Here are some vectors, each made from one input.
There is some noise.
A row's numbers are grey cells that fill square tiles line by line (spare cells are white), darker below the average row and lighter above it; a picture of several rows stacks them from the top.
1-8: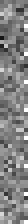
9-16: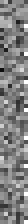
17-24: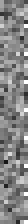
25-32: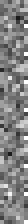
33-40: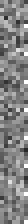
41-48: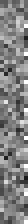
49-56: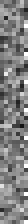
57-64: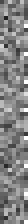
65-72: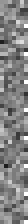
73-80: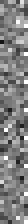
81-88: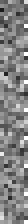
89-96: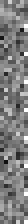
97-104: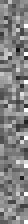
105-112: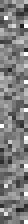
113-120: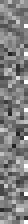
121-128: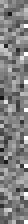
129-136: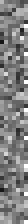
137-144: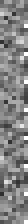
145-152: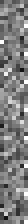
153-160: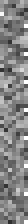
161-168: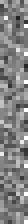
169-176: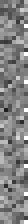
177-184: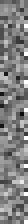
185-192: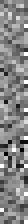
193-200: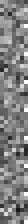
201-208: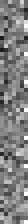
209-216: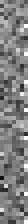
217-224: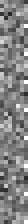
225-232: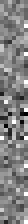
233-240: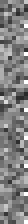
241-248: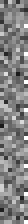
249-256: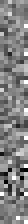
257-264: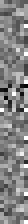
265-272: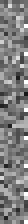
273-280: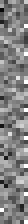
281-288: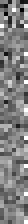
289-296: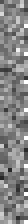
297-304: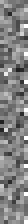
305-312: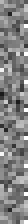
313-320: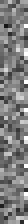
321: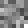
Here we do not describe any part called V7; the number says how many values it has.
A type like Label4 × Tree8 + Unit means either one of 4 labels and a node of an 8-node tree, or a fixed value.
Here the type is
List2(Bool × Line5 × V7).
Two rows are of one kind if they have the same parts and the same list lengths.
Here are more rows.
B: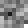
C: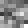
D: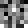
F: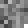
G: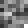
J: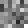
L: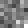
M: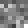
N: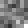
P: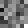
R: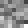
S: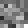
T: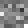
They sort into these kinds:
B, C, J, R
D
F, G, L, M, N, P, S, T

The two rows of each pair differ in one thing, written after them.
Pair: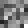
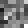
the value of V7 in item 2 of the list
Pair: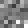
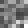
the true/false value in item 1 of the list
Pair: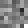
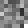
the place on the 5-point line in item 1 of the list
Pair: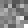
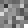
the place on the 5-point line in item 1 of the list
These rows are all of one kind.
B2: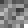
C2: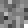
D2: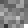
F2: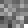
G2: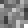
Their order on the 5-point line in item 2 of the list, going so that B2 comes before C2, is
D2, B2, F2, C2, G2.
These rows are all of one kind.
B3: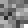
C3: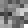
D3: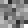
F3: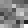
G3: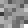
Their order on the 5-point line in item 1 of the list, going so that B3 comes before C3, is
D3, G3, B3, C3, F3.
